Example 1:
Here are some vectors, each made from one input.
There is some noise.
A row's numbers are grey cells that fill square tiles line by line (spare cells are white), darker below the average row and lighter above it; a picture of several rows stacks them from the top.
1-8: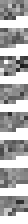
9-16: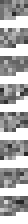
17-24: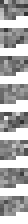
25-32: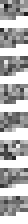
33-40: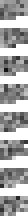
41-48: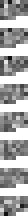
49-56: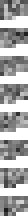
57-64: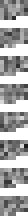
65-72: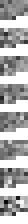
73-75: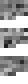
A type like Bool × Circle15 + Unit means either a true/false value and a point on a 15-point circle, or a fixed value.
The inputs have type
Bool × Bool × Bool × Bool.
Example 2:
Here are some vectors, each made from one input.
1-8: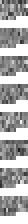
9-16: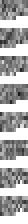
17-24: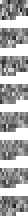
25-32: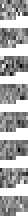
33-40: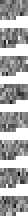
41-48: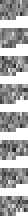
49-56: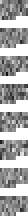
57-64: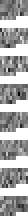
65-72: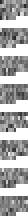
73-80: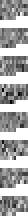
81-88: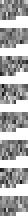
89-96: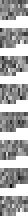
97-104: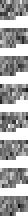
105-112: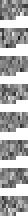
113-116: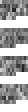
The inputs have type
Line6.
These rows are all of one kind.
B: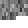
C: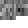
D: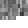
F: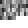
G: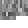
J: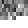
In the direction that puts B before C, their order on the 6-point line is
F, G, B, C, D, J.
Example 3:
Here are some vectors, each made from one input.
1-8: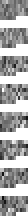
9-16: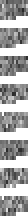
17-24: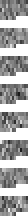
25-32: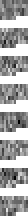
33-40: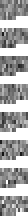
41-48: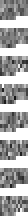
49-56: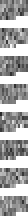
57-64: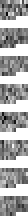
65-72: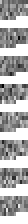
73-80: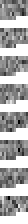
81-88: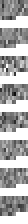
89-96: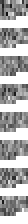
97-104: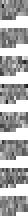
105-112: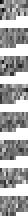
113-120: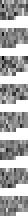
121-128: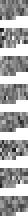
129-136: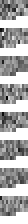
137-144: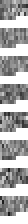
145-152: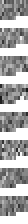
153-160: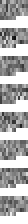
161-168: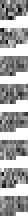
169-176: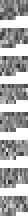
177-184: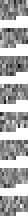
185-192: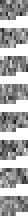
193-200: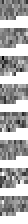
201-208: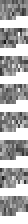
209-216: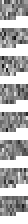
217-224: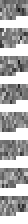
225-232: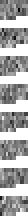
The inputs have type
Line11.
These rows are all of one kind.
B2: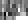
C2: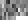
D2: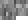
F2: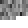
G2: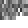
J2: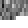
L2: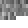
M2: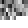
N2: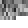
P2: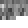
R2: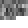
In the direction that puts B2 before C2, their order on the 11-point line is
N2, M2, F2, P2, R2, L2, J2, D2, B2, C2, G2.
